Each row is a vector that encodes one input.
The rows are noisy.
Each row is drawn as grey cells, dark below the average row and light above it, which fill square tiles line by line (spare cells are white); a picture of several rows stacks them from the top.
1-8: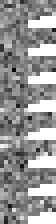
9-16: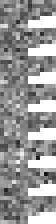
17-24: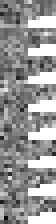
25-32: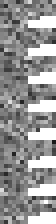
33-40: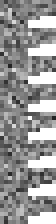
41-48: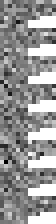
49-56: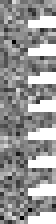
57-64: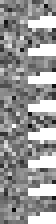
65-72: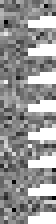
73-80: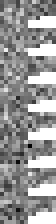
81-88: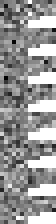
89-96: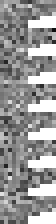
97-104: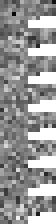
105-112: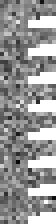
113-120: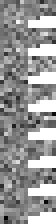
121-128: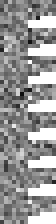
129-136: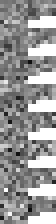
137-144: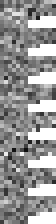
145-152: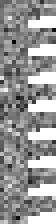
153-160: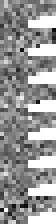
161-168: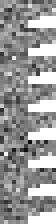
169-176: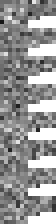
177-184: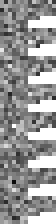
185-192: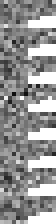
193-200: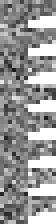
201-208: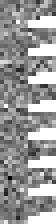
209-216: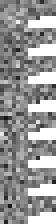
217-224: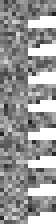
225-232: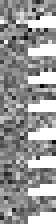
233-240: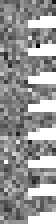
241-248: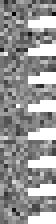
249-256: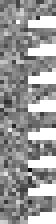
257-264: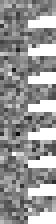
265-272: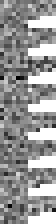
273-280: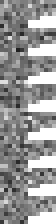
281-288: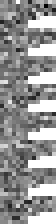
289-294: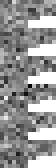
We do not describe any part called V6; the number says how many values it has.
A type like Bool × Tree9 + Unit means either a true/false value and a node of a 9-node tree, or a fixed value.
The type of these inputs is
(Bool × Bool × Bool + V6) × Circle11 + List2(Line14).
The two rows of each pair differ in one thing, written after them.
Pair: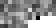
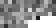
the place on the 11-point circle
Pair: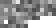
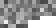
the place on the 11-point circle
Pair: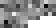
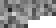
the value of V6
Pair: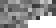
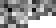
the value of V6
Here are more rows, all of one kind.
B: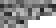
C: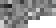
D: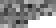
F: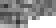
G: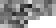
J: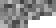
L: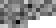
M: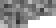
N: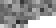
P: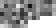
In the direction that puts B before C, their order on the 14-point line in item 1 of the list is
L, D, G, F, M, B, N, C, P, J.
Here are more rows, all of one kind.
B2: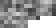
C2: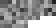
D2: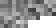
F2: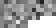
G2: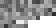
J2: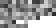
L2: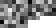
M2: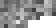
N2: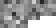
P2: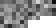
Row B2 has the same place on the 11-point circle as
C2 and J2.
